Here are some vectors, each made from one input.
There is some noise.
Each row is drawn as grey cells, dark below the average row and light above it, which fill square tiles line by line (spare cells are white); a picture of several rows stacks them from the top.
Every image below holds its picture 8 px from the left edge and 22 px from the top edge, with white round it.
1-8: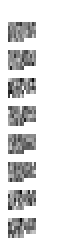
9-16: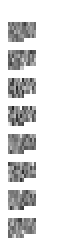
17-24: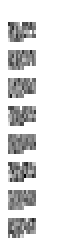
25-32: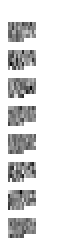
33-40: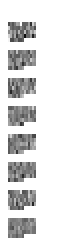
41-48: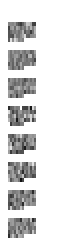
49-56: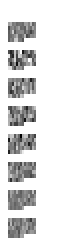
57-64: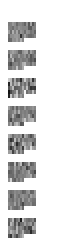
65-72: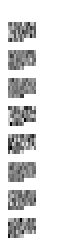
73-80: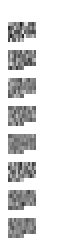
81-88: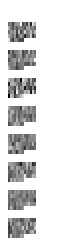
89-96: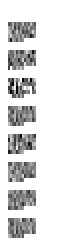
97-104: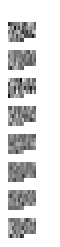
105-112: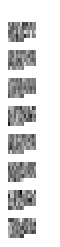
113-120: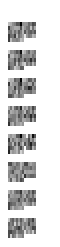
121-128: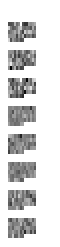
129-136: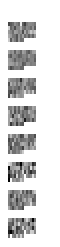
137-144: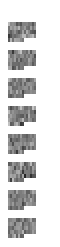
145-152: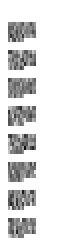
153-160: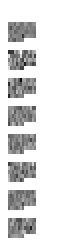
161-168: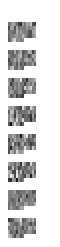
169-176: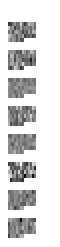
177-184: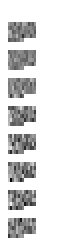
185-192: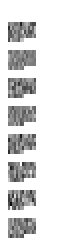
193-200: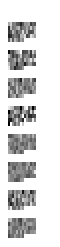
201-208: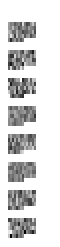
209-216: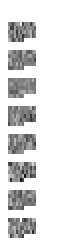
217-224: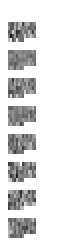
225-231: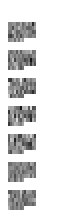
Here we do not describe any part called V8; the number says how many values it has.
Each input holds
a point on a 10-point line, together with either a point on a 7-point line, or a value of V8.
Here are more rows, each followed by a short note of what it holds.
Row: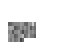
a point on a 7-point line and a point on a 10-point line
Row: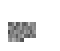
a point on a 10-point line and a value of V8
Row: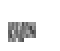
a point on a 7-point line and a point on a 10-point line
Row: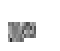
a point on a 7-point line and a point on a 10-point line
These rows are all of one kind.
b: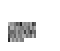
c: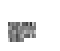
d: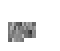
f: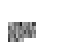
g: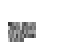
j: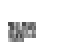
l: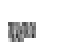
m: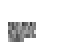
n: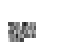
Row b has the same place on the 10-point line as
j and n.
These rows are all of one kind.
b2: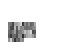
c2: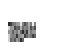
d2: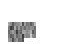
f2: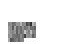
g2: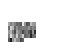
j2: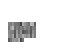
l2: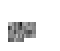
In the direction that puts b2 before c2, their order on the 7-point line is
b2, c2, j2, l2, d2, g2, f2.
